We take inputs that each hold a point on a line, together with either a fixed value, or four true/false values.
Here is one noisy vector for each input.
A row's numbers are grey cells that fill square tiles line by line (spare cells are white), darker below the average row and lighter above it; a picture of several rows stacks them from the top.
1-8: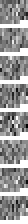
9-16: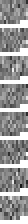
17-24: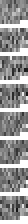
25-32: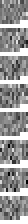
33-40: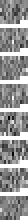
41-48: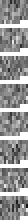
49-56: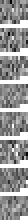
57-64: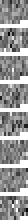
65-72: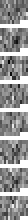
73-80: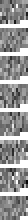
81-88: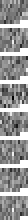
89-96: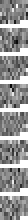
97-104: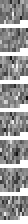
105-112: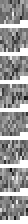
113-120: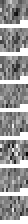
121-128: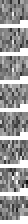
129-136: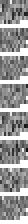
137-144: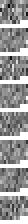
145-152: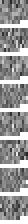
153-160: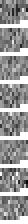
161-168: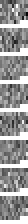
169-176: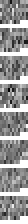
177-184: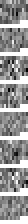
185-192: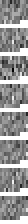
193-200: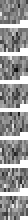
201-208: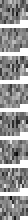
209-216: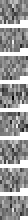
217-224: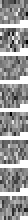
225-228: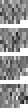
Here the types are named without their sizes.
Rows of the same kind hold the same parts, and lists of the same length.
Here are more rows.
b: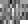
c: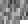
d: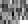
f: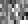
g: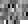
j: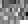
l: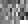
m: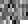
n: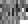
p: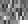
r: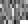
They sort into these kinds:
b, c, g, m, n, r
d, f, j, l, p

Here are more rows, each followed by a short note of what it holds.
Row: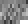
a point on a line and four true/false values
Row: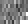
a point on a line and four true/false values
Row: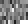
a point on a line and four true/false values
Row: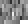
a point on a line and four true/false values
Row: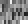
a point on a line
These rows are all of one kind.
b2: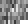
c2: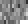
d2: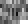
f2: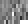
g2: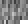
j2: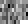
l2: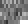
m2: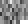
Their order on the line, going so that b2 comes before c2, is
j2, b2, f2, g2, c2, l2, d2, m2.
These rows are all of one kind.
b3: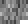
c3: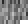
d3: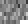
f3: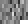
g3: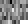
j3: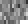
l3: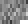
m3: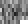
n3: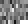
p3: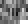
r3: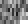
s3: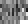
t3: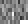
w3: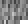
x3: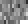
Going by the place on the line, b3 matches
d3, j3, l3 and x3.
